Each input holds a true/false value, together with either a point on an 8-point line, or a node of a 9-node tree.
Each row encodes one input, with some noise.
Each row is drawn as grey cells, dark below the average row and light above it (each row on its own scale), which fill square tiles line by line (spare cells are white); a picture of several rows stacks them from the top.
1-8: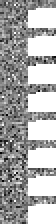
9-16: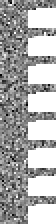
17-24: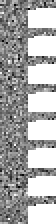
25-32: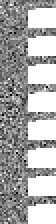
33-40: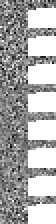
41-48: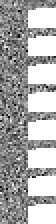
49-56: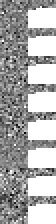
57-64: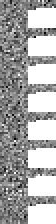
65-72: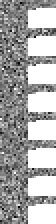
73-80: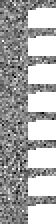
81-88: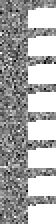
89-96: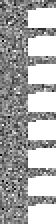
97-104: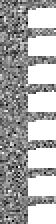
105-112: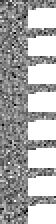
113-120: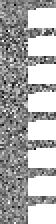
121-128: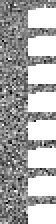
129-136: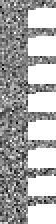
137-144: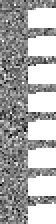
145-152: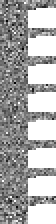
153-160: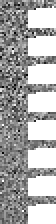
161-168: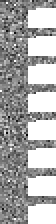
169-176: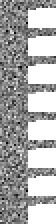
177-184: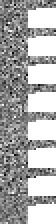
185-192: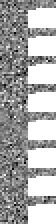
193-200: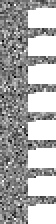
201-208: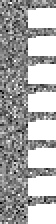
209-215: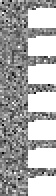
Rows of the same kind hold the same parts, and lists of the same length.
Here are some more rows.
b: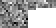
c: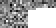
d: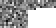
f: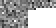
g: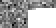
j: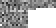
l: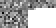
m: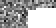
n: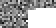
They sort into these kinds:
b, d, f, g, j, n
c, l, m

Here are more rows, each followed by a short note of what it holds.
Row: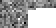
a node of a 9-node tree and a true/false value
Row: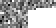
a node of a 9-node tree and a true/false value
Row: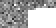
a point on an 8-point line and a true/false value
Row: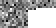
a node of a 9-node tree and a true/false value
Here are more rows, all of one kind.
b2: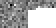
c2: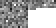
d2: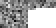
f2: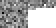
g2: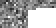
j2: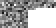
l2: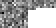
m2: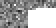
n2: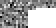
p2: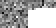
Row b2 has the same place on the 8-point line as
j2, m2 and n2.
